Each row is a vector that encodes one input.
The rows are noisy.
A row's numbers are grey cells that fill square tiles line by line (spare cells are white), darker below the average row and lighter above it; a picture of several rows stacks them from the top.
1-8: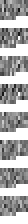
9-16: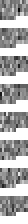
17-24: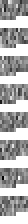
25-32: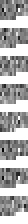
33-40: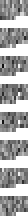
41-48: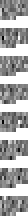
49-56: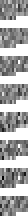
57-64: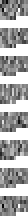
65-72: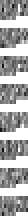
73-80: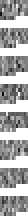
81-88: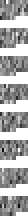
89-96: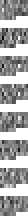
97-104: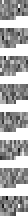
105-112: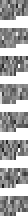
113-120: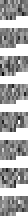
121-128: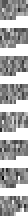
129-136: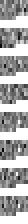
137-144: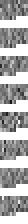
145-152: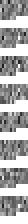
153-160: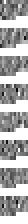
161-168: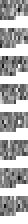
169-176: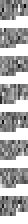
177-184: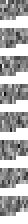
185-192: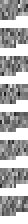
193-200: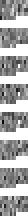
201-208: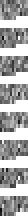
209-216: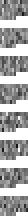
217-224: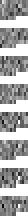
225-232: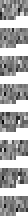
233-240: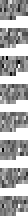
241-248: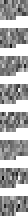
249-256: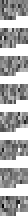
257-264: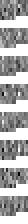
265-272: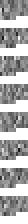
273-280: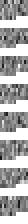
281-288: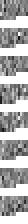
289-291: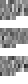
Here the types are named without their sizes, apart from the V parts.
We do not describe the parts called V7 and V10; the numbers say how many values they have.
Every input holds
a point on a line, a true/false value and a value of V7, together with either a node of a tree, or a value of V10.
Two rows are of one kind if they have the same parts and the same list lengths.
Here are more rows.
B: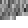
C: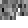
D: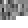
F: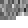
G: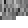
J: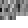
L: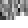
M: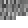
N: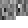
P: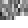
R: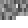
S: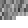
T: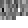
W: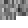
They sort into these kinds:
B, D, F, G, L, N, P, T
C, J, M, R, S, W

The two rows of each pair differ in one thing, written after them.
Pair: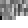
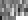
the value of V10
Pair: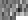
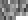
the value of V10
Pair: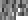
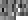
the value of V7
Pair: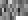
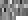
the true/false value
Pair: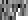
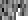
the true/false value
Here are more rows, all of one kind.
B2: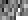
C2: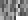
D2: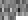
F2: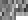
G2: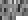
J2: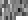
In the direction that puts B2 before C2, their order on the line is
B2, C2, J2, G2, D2, F2.
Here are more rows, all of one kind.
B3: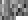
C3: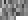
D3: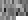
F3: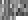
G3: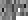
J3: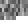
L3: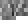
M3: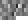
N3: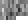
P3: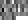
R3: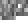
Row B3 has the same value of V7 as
D3, F3, G3 and L3.
